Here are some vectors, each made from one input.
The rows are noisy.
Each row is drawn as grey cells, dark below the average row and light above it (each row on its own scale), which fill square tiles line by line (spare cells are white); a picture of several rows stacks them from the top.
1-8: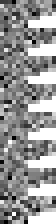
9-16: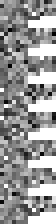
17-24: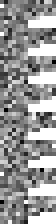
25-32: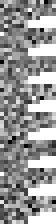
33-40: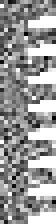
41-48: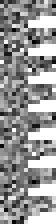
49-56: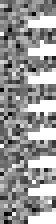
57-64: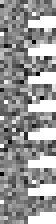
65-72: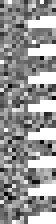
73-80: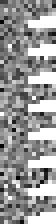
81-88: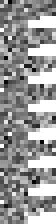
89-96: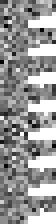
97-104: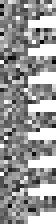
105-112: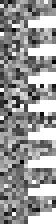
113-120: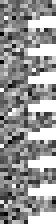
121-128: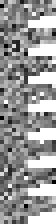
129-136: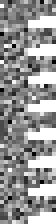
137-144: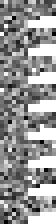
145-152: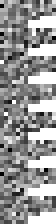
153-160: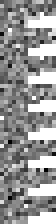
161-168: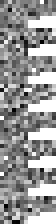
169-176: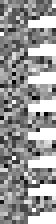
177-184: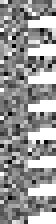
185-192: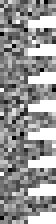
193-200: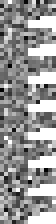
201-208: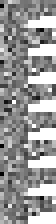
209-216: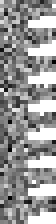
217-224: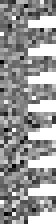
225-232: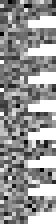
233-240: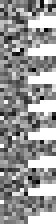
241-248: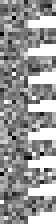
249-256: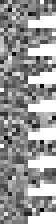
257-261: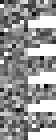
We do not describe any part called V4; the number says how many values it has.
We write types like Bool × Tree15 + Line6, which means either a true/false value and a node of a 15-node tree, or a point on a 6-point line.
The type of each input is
List2(Bool × V4).
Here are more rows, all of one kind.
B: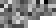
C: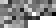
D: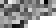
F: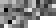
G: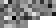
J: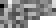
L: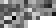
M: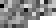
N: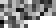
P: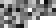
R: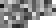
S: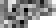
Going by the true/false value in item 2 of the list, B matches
C, J and M.
